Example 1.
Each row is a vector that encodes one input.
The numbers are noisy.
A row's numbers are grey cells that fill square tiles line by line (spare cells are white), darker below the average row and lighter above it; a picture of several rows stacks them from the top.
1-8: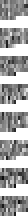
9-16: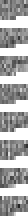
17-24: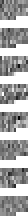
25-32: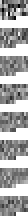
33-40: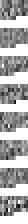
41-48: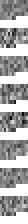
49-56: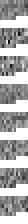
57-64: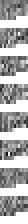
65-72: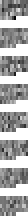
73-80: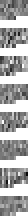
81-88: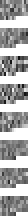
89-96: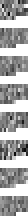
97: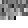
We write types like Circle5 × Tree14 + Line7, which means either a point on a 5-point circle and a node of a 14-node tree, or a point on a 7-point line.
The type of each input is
Label12.
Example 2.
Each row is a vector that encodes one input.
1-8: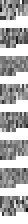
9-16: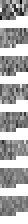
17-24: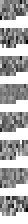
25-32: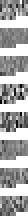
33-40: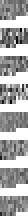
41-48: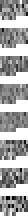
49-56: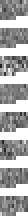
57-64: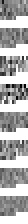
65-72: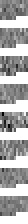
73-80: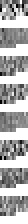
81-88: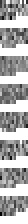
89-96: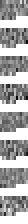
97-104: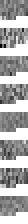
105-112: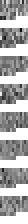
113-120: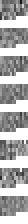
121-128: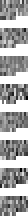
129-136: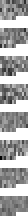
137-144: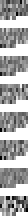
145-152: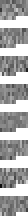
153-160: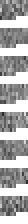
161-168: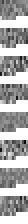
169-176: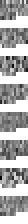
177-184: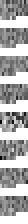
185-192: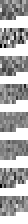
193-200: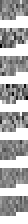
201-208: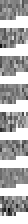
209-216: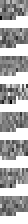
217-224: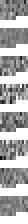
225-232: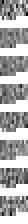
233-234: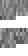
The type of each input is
Tree11.
